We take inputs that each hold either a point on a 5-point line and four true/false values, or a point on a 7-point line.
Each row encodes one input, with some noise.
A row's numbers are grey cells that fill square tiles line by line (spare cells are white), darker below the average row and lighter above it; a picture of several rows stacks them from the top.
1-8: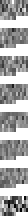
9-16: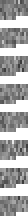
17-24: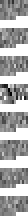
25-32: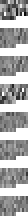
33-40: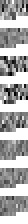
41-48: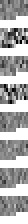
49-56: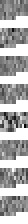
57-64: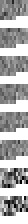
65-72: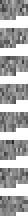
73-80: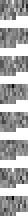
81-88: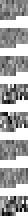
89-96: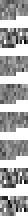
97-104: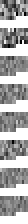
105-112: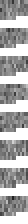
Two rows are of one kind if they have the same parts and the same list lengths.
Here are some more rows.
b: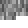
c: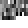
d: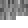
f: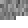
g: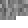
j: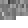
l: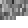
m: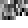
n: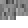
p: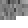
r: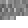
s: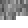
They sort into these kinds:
b, d, f, g, j, l, n, p, r, s
c, m

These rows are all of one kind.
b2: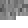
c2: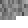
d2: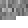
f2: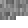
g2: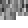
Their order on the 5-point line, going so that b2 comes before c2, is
b2, d2, g2, f2, c2.
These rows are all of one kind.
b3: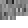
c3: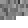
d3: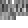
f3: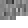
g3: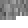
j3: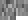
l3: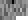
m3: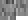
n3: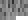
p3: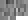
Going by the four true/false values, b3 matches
f3, j3, m3 and p3.
